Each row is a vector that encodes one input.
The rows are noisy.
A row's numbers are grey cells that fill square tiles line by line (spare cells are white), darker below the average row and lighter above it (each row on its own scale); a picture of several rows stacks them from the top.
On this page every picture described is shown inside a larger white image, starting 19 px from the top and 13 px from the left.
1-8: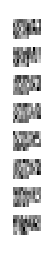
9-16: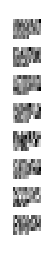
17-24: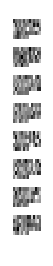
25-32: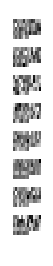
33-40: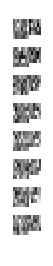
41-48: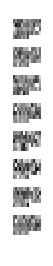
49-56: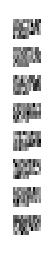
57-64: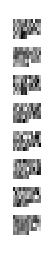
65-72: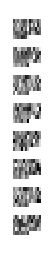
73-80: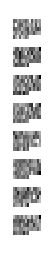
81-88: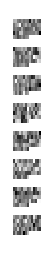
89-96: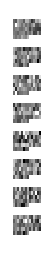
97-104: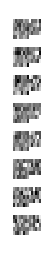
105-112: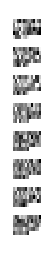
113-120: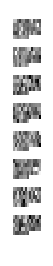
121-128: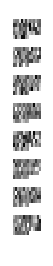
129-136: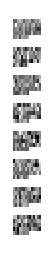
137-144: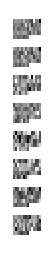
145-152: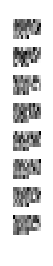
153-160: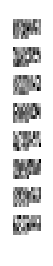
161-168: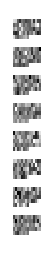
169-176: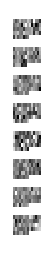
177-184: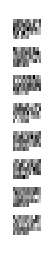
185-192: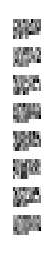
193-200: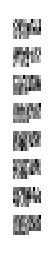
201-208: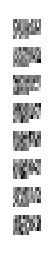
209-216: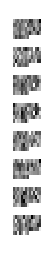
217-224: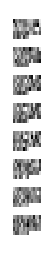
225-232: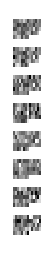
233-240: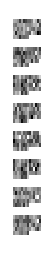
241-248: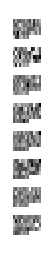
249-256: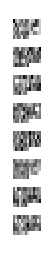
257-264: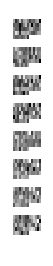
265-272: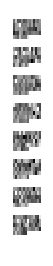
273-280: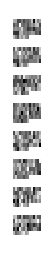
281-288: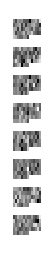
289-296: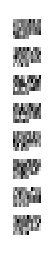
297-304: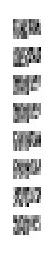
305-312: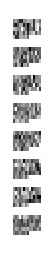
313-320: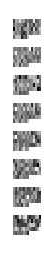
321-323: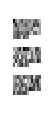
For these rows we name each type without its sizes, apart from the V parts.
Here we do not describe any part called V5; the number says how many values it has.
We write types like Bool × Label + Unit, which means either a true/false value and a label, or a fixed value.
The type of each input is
(Bool × (Circle + Unit) × Label + Tree) × V5.
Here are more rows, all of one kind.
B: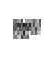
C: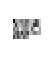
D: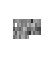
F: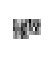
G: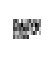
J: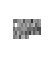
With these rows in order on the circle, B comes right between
D and J.
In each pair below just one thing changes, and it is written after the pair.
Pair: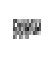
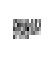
the place on the circle
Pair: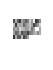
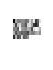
the label
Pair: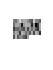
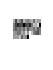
the value of V5
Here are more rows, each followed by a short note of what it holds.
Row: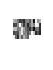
a node of a tree and a value of V5
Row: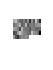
a node of a tree and a value of V5
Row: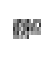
a node of a tree and a value of V5
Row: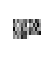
a point on a circle, a label, a true/false value and a value of V5
